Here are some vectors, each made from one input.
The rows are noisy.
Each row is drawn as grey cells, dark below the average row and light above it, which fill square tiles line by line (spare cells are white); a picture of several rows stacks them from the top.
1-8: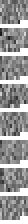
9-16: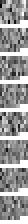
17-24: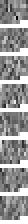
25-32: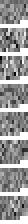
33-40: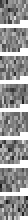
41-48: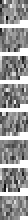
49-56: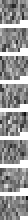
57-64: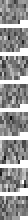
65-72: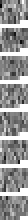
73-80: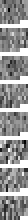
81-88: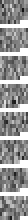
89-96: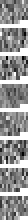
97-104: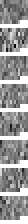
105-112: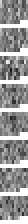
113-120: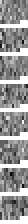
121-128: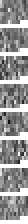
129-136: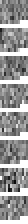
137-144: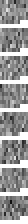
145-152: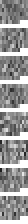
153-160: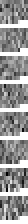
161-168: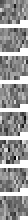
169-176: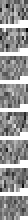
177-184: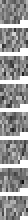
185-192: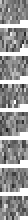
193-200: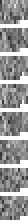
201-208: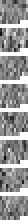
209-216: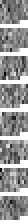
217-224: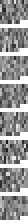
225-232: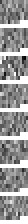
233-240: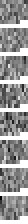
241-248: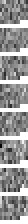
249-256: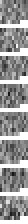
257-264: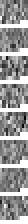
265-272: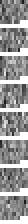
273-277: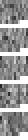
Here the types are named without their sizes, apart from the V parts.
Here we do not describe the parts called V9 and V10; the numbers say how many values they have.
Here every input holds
a point on each of two lines and a value of V9, together with either a point on a line and a value of V10, or three true/false values.
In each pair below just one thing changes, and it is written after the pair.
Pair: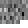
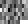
the place on one of the two lines
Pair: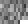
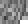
the value of V9
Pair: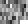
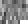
the value of V9
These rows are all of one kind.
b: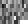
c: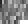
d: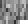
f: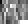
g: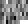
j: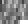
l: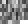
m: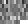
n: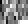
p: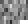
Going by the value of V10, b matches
c, f, j and n.
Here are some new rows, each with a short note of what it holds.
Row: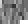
a point on each of two lines, three true/false values and a value of V9
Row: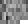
a point on each of three lines, a value of V9 and a value of V10
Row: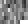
a point on each of two lines, three true/false values and a value of V9
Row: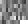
a point on each of two lines, three true/false values and a value of V9
